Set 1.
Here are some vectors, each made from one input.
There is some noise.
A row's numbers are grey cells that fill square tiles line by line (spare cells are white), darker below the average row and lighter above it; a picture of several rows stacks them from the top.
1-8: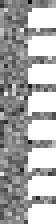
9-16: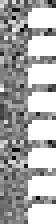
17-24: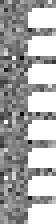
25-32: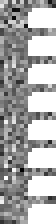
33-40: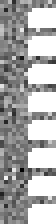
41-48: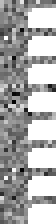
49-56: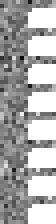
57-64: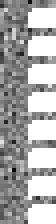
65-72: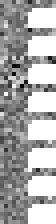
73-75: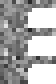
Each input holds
a list of up to two points on a 9-point line.
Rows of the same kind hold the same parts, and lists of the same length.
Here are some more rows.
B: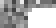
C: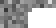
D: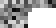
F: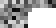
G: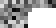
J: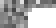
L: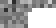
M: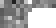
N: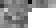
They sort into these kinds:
B, C, J, L, N
D, F, G
M

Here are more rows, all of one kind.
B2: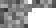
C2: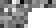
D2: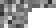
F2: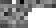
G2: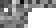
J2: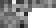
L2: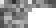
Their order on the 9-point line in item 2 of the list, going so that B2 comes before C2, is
J2, B2, L2, D2, G2, C2, F2.
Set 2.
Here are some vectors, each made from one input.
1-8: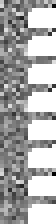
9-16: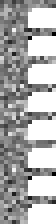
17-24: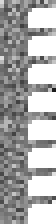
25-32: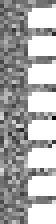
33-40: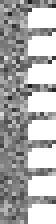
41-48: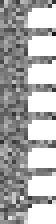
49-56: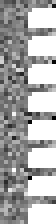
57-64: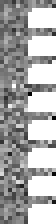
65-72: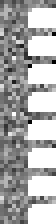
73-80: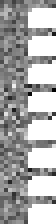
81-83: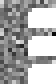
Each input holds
a point on a 9-point line and a true/false value.
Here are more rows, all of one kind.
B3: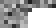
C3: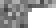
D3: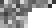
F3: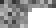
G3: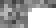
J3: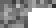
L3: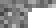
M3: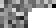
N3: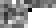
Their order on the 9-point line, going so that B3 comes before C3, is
N3, B3, D3, F3, G3, J3, L3, C3, M3.
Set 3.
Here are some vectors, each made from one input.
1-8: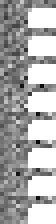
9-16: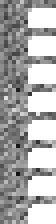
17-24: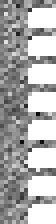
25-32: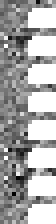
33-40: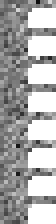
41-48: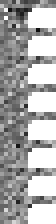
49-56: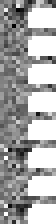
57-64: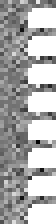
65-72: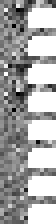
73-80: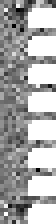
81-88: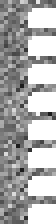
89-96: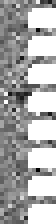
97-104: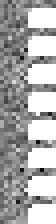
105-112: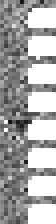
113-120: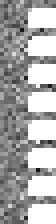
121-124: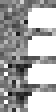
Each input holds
a true/false value, together with either a point on a 9-point circle, or a fixed value.
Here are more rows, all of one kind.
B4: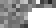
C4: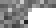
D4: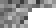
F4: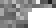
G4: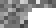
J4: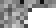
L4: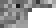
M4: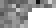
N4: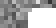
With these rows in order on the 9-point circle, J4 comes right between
B4 and F4.
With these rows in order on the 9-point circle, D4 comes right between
M4 and N4.
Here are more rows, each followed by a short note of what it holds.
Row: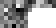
a true/false value
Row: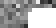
a point on a 9-point circle and a true/false value
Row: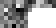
a true/false value
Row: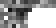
a true/false value
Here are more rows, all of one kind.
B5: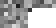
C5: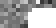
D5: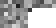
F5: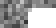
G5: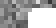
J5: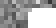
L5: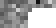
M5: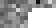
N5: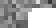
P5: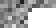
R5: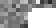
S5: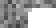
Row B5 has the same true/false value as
D5, L5, M5 and P5.
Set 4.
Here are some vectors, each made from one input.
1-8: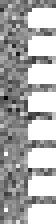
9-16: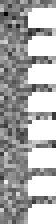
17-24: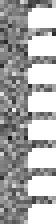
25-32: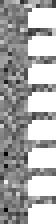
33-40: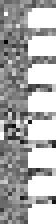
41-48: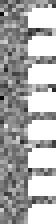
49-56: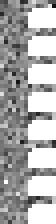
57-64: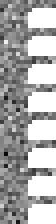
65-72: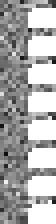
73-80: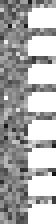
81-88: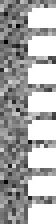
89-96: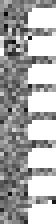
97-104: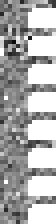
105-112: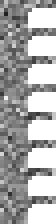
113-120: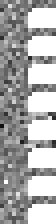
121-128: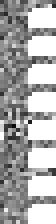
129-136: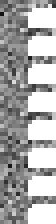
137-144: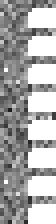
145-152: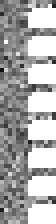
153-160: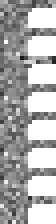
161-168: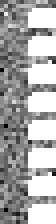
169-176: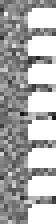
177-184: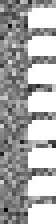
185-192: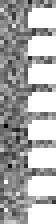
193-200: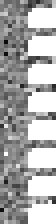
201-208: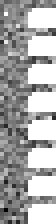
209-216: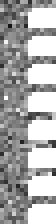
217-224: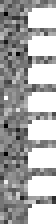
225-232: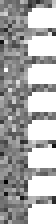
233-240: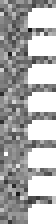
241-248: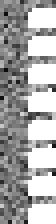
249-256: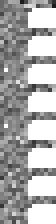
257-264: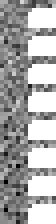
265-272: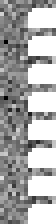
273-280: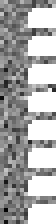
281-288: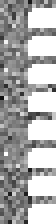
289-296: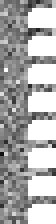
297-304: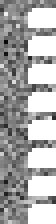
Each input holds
a list of up to two points on a 9-point line.
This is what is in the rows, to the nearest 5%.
All of them are lists of up to two points on a 9-point line: a few are empty, 50% hold one and 50% two.
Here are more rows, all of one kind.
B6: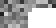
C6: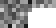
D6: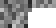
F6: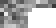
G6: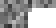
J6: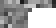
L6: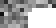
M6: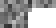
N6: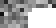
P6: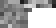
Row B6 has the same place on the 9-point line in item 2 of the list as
G6 and M6.
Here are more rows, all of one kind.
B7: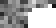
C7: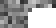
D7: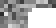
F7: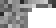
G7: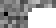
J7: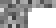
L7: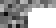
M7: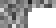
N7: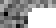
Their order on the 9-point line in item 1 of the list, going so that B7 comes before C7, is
D7, F7, B7, C7, G7, N7, L7, J7, M7.
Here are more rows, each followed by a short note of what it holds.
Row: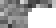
a list of one item
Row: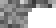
a list of one item
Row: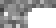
a list of one item
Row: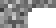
a list of one item
